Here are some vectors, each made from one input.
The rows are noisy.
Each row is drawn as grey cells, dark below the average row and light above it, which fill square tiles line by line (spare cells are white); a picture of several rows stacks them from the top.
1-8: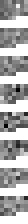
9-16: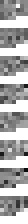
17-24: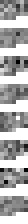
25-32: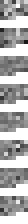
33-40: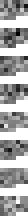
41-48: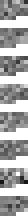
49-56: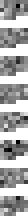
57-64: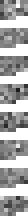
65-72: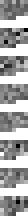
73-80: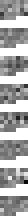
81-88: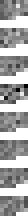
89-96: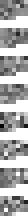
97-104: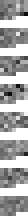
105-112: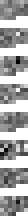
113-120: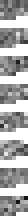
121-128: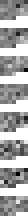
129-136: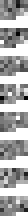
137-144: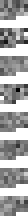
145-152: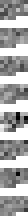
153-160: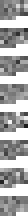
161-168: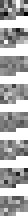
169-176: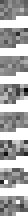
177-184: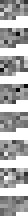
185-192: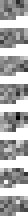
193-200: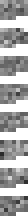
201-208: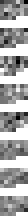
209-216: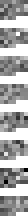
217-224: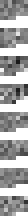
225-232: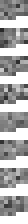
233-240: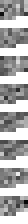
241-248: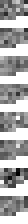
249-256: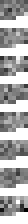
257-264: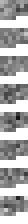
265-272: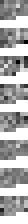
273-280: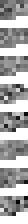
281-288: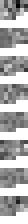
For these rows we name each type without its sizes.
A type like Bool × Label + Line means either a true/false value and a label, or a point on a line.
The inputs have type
Bool × Tree.
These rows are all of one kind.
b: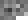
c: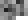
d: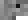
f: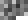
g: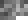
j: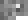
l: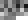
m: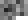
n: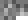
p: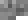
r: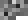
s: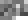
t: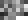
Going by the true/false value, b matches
g, j, l and n.
